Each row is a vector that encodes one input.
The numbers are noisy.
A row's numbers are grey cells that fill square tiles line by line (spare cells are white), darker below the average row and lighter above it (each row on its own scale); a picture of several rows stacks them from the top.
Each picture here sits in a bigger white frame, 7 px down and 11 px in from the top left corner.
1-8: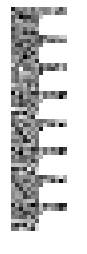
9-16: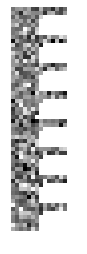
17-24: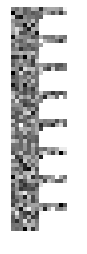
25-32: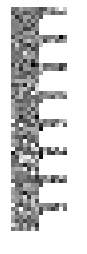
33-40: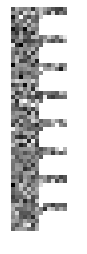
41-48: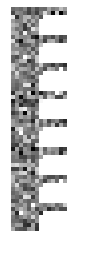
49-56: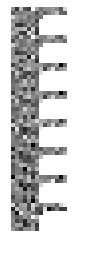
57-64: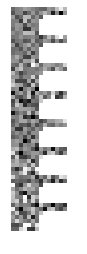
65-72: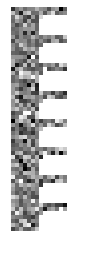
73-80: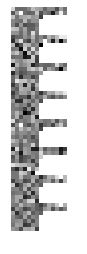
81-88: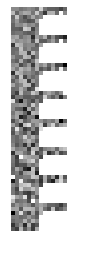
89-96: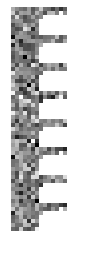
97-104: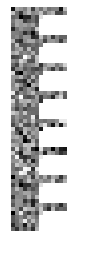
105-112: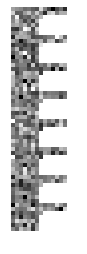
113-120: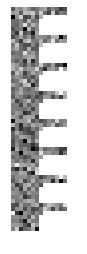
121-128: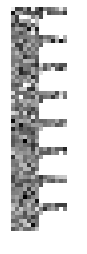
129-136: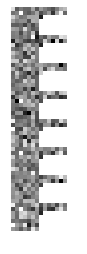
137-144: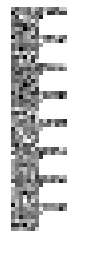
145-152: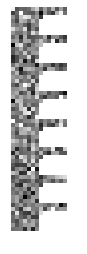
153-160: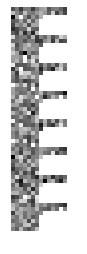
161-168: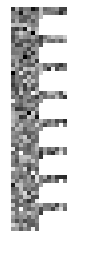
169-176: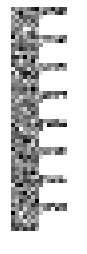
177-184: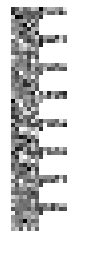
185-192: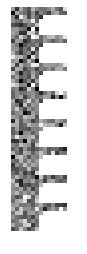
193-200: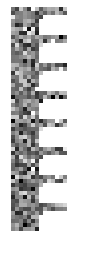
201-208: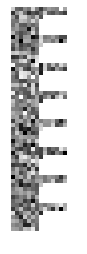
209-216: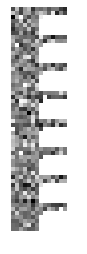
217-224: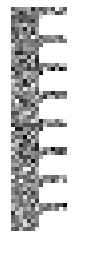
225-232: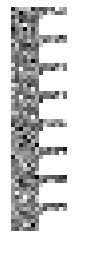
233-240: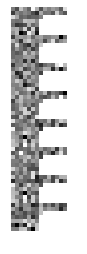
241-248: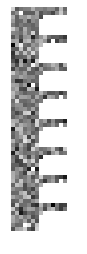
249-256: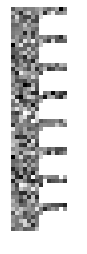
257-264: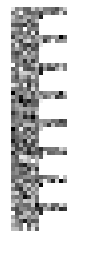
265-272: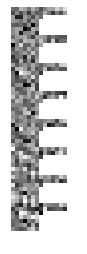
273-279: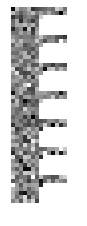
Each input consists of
a point on a 17-point circle and a true/false value.
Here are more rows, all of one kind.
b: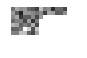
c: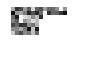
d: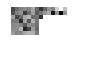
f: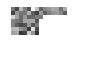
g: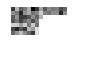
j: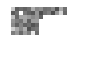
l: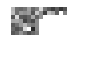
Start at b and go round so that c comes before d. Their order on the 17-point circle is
b, l, j, c, f, d, g.
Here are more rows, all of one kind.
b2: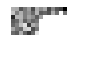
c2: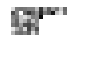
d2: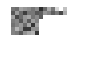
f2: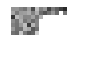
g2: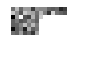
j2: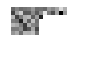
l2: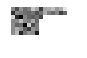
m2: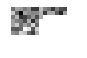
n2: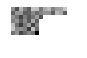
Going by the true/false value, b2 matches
f2, g2 and m2.
